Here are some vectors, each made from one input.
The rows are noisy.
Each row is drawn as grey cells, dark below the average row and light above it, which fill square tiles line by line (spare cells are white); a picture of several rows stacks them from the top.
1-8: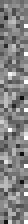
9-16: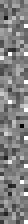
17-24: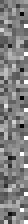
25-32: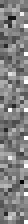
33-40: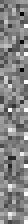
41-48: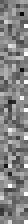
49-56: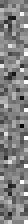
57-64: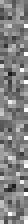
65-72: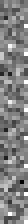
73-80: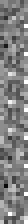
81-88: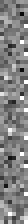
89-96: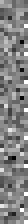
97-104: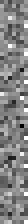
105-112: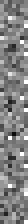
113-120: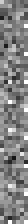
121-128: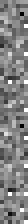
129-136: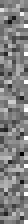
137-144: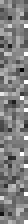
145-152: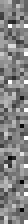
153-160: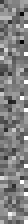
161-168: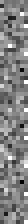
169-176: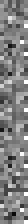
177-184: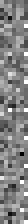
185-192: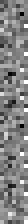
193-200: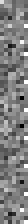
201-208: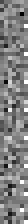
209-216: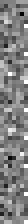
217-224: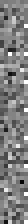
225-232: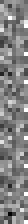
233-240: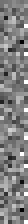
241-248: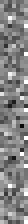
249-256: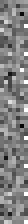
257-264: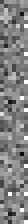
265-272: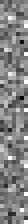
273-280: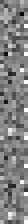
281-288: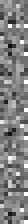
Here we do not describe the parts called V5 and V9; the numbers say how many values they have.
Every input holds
a value of V5, together with either a point on an 8-point line, or a true/false value and a value of V9.
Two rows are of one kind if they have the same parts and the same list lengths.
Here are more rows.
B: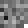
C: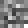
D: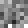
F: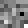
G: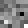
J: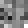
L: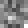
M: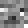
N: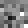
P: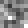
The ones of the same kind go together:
B, F, G, J, L, N
C, D, M, P

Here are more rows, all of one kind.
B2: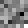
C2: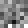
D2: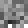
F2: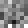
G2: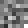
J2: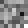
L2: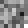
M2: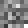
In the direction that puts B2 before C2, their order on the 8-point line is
M2, B2, D2, G2, C2, F2, L2, J2.
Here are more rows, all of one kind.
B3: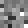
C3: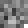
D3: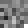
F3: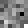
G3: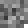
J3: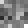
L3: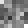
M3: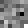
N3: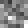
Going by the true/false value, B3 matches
G3, J3 and L3.
